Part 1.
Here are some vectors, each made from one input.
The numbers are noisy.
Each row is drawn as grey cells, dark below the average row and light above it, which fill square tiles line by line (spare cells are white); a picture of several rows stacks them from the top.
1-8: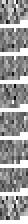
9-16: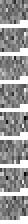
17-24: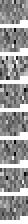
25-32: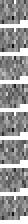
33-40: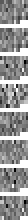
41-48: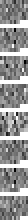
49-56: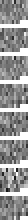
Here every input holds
either a fixed value, or three true/false values.
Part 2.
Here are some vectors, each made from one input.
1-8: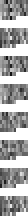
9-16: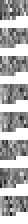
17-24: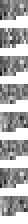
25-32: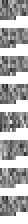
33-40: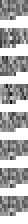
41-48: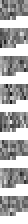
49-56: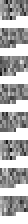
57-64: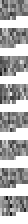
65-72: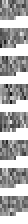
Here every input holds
three true/false values.
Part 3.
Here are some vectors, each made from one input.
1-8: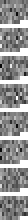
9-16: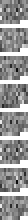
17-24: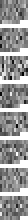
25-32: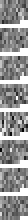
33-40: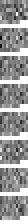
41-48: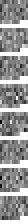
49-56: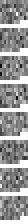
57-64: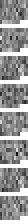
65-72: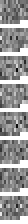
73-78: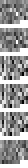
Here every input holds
either a fixed value, or four true/false values.
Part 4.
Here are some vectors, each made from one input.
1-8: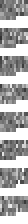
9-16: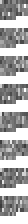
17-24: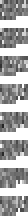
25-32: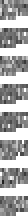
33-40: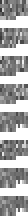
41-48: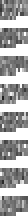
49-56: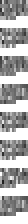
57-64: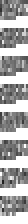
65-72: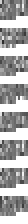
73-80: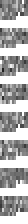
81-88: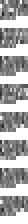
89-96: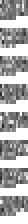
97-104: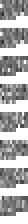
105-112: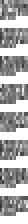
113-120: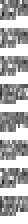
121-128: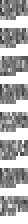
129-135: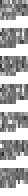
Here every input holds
four true/false values.
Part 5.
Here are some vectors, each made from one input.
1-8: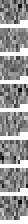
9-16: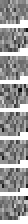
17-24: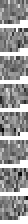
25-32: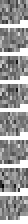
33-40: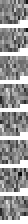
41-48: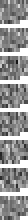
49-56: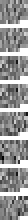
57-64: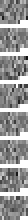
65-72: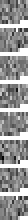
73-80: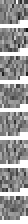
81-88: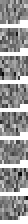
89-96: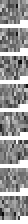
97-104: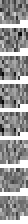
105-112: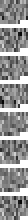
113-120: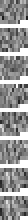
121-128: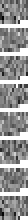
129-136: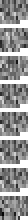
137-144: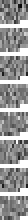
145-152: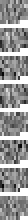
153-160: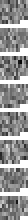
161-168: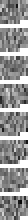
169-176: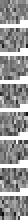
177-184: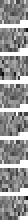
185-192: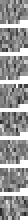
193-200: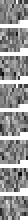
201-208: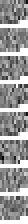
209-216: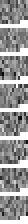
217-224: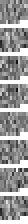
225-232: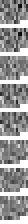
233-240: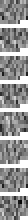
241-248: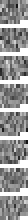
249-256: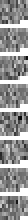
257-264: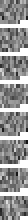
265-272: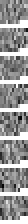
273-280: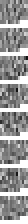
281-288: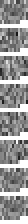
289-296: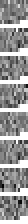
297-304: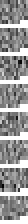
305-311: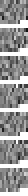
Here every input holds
a point on a 13-point line.
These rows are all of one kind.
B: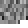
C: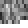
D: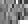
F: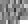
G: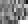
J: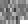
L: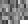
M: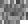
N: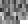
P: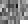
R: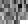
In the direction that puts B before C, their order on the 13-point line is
R, N, J, F, D, G, M, B, C, L, P.
